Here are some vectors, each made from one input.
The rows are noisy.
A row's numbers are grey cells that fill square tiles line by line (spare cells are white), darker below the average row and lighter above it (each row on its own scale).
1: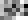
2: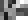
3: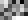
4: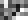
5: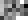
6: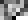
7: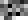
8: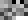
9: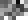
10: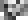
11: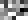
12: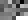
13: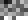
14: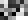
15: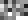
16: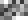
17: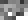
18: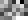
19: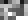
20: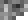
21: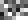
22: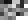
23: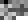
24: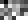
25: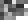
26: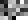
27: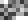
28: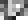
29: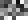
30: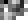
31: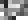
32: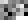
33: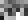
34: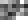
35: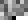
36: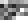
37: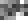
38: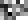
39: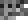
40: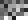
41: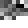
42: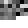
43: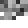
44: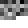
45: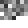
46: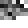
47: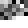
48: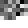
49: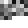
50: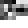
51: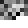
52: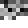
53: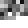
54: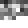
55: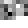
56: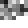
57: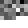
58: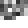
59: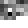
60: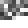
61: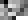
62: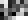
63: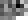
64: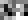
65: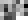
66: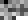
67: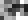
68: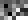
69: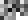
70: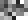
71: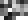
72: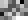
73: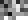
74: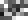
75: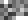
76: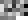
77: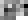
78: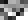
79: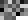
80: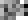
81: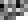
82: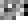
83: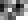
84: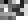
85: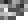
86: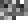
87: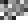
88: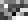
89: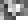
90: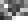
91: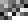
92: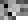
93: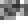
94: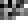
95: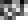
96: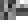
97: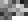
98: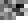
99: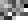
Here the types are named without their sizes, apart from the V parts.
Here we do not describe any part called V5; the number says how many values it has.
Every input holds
a list of items, each a true/false value and a value of V5.
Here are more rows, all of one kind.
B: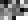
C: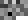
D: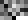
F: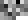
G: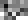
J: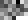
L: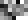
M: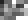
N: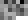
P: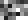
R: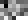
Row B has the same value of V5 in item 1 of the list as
F, J, L and M.
